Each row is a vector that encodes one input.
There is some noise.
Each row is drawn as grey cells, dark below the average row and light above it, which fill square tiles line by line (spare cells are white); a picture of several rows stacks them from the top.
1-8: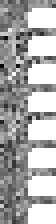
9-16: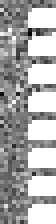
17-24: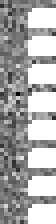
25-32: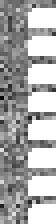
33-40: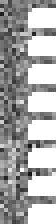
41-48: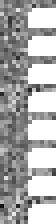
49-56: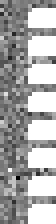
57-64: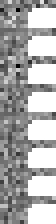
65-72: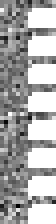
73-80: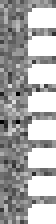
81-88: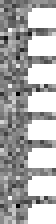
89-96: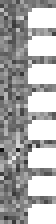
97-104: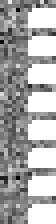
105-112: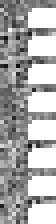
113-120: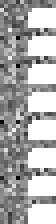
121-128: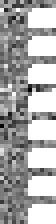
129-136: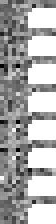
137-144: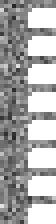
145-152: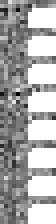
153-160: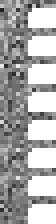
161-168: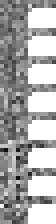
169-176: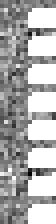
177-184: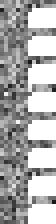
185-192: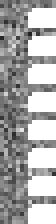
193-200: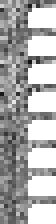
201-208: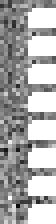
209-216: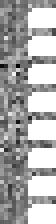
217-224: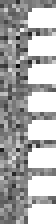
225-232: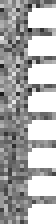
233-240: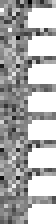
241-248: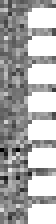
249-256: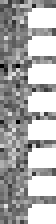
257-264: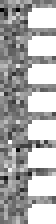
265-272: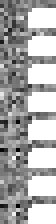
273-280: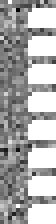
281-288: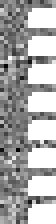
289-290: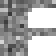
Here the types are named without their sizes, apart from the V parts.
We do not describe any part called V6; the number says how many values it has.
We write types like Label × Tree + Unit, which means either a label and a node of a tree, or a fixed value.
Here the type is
Bool × Tree + V6.
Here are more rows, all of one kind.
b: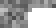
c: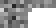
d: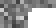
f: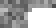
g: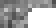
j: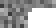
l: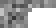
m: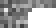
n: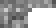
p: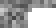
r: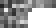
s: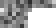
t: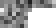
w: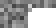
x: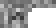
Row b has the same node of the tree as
f, p, s and t.
